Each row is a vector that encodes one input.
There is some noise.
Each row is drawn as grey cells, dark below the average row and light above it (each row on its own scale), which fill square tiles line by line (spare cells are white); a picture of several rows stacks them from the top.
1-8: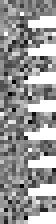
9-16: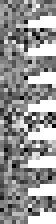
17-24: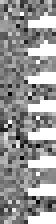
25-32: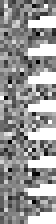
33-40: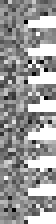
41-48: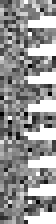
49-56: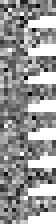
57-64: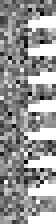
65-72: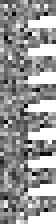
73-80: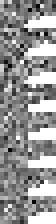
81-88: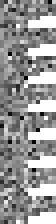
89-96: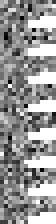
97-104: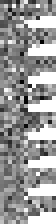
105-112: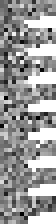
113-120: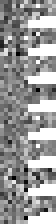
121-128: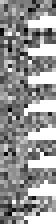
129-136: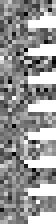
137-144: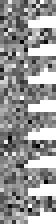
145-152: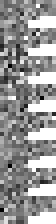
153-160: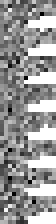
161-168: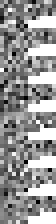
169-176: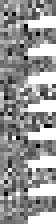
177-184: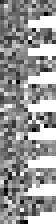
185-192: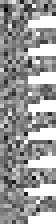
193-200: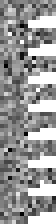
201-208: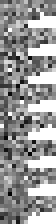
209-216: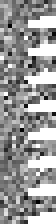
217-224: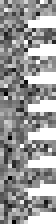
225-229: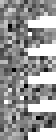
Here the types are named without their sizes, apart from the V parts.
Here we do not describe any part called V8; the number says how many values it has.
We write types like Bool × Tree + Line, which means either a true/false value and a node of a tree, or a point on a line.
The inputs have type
(Bool × Bool × Bool × Bool + Unit) × (Label × Line + V8).
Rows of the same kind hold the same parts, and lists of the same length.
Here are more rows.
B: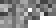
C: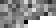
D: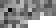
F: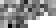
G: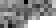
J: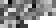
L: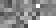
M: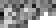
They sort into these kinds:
B, C, D
F, J, M
G
L

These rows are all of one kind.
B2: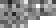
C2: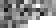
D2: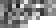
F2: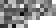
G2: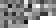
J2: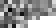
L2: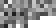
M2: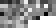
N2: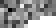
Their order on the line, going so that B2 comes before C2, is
J2, L2, G2, D2, N2, B2, F2, C2, M2.
